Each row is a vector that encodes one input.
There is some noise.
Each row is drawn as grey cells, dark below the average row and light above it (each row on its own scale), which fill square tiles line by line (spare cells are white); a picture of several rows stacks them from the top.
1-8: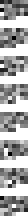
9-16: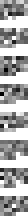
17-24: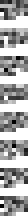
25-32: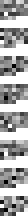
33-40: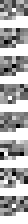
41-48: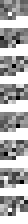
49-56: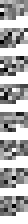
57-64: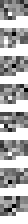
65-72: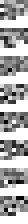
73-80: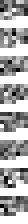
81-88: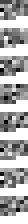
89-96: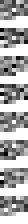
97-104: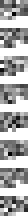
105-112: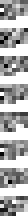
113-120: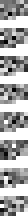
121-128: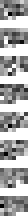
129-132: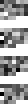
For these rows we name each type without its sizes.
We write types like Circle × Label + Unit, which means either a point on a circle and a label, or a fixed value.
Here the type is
Bool × Line.
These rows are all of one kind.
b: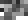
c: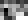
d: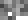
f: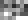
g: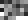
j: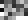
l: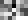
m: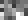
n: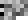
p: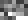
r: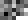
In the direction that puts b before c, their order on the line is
d, p, n, f, g, r, b, l, j, m, c.
